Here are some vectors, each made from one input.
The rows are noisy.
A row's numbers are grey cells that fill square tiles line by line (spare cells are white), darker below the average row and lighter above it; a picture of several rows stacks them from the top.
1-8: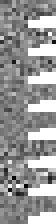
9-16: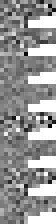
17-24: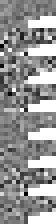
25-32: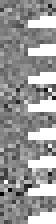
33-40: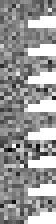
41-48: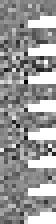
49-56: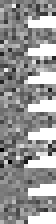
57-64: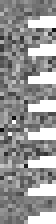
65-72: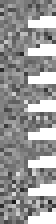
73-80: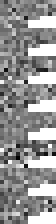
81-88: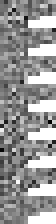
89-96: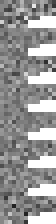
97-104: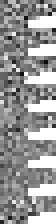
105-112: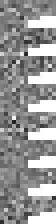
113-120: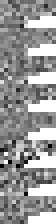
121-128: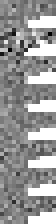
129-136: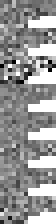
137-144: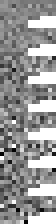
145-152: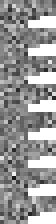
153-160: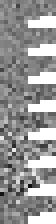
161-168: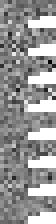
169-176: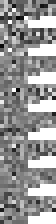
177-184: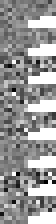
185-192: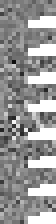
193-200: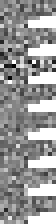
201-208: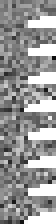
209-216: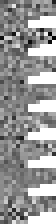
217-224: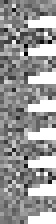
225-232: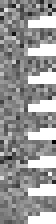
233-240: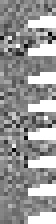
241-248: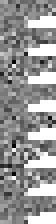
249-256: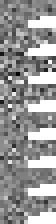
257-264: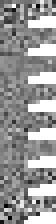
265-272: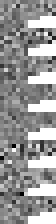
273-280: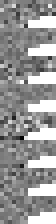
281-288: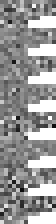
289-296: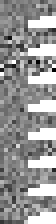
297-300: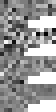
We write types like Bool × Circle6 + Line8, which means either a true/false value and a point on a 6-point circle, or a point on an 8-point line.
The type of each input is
(Bool × Bool × Bool × Bool + Unit) × Line7 + Line10.
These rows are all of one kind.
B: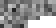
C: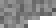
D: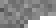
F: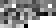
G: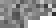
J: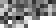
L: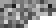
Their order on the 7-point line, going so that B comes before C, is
B, J, D, L, C, G, F.
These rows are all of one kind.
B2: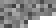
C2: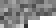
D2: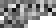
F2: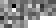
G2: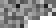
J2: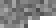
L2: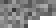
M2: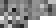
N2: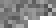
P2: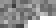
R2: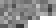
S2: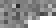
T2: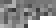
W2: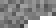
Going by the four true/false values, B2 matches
C2, D2 and N2.
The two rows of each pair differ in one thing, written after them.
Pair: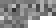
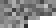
the place on the 7-point line
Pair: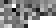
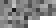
one of the four true/false values
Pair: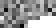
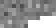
the place on the 7-point line
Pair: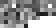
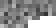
the place on the 7-point line
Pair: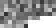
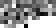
one of the four true/false values
